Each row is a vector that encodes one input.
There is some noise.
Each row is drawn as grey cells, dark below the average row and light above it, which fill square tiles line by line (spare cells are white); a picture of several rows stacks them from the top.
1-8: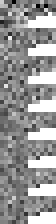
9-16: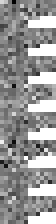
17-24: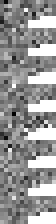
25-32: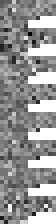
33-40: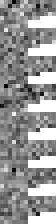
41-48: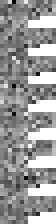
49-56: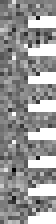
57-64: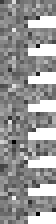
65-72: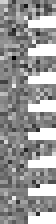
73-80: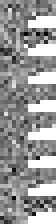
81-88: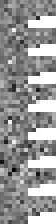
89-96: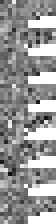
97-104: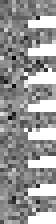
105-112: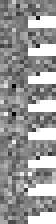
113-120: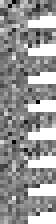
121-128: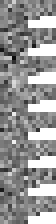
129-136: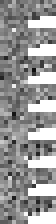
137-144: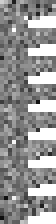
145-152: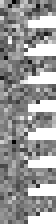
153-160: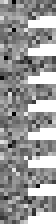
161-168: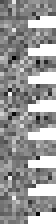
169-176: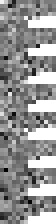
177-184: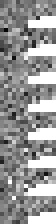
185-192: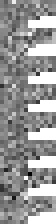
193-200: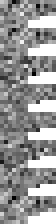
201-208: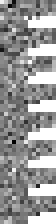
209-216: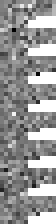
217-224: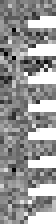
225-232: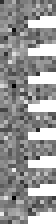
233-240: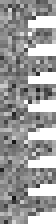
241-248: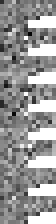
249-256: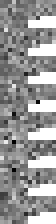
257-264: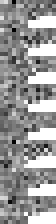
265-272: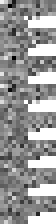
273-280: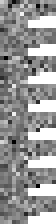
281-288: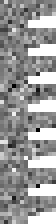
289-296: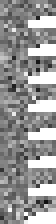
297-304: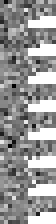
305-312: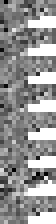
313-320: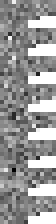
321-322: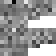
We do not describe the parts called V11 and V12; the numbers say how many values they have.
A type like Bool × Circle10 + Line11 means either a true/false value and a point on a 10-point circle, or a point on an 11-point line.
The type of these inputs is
Bool × (Circle5 × V12 + V11).
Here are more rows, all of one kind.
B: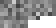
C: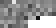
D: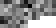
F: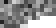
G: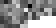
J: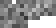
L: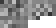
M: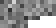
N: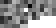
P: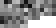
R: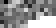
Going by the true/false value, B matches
C, J, L and M.
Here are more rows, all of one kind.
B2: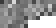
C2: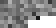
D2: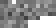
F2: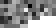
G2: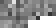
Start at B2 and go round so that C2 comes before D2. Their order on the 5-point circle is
B2, C2, F2, D2, G2.
